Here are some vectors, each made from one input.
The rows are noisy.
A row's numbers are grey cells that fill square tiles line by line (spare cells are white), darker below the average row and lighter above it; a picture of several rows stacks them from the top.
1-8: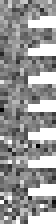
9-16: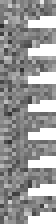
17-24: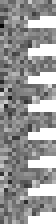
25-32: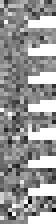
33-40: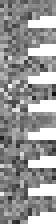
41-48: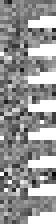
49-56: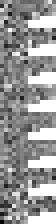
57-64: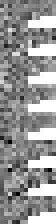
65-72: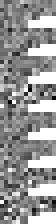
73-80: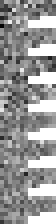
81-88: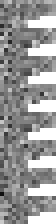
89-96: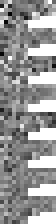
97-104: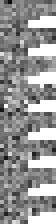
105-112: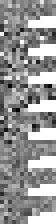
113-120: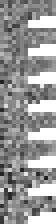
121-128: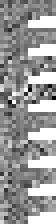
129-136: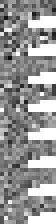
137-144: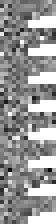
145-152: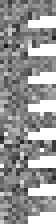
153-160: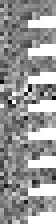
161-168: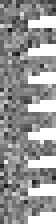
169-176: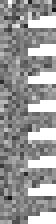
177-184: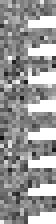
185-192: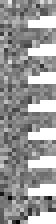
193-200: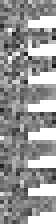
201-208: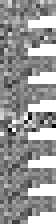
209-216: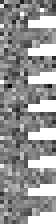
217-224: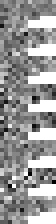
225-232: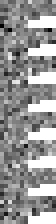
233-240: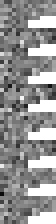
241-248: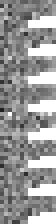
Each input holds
a list of up to two points on a 5-point line.
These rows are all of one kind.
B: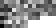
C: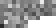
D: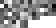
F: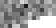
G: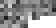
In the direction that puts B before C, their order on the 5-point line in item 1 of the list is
B, C, F, G, D.
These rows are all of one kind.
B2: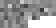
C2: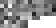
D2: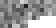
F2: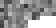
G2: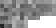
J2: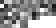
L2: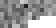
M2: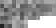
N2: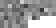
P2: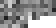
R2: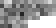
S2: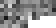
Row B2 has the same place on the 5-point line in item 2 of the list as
N2, P2, R2 and S2.
